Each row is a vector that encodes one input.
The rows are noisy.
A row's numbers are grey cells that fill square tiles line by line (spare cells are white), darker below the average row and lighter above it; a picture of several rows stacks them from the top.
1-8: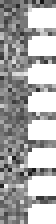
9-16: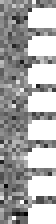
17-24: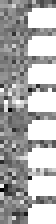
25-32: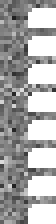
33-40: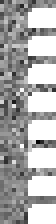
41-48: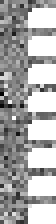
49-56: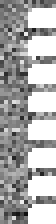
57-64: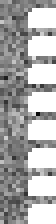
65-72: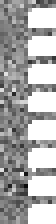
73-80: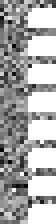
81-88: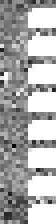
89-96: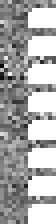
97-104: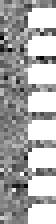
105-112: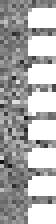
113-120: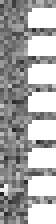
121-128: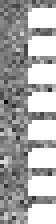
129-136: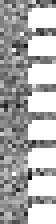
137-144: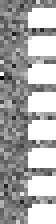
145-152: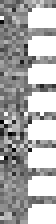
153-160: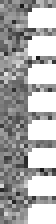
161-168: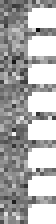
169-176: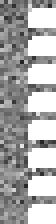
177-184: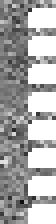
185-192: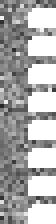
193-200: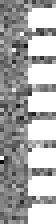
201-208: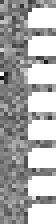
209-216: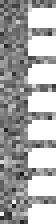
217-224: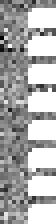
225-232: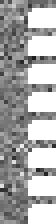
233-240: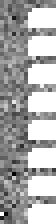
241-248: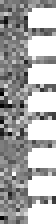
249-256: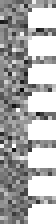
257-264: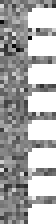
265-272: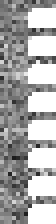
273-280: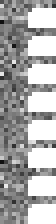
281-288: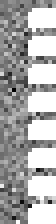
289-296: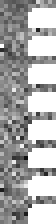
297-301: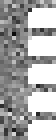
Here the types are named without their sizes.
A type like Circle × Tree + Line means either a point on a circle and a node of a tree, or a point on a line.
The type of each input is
List(Line).
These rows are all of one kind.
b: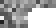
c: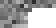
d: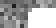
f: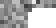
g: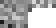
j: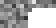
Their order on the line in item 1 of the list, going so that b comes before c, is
b, g, f, j, c, d.
